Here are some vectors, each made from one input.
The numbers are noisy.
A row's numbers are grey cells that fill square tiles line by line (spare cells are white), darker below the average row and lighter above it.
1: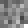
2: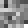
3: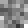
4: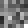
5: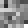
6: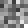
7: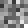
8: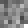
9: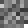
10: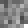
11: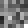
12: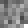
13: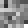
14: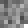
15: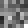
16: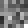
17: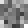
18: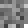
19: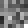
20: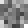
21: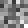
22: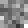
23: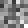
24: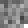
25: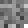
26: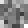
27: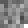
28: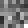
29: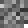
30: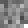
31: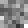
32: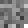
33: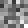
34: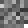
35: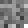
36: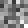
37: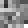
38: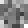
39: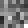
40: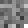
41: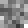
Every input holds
a node of an 8-node tree.
